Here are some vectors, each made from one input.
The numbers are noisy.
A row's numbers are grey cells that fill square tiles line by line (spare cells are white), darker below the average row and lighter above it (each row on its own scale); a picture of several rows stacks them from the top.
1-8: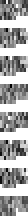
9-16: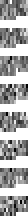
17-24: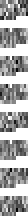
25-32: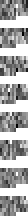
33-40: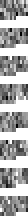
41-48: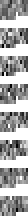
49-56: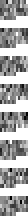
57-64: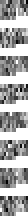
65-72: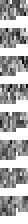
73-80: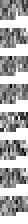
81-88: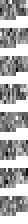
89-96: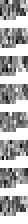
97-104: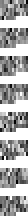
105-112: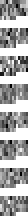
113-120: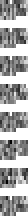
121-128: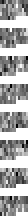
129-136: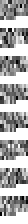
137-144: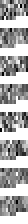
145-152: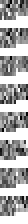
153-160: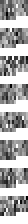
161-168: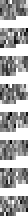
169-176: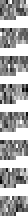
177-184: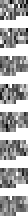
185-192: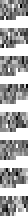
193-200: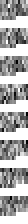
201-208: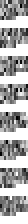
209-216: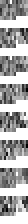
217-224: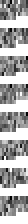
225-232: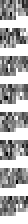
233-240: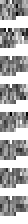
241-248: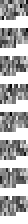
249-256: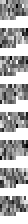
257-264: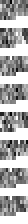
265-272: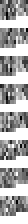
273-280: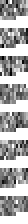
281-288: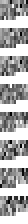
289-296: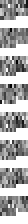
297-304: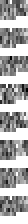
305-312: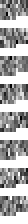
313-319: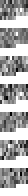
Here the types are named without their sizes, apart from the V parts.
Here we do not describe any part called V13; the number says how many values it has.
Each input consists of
a list of items, each a true/false value and a value of V13.
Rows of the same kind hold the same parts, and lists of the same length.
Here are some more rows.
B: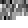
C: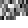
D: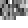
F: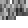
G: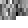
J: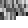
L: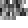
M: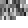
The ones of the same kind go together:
B, C
D, F, G, L, M
J

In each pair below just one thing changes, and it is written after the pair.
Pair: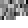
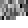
the value of V13 in item 2 of the list
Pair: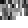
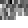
the true/false value in item 2 of the list
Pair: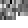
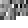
the true/false value in item 1 of the list
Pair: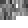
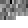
the true/false value in item 2 of the list
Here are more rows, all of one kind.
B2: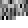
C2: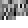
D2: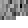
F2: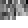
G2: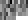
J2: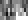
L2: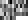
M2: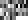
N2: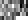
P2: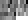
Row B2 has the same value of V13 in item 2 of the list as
G2 and L2.
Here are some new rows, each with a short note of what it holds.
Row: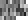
a list of one item
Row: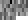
a list of two items
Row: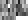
a list of one item
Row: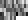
the empty list
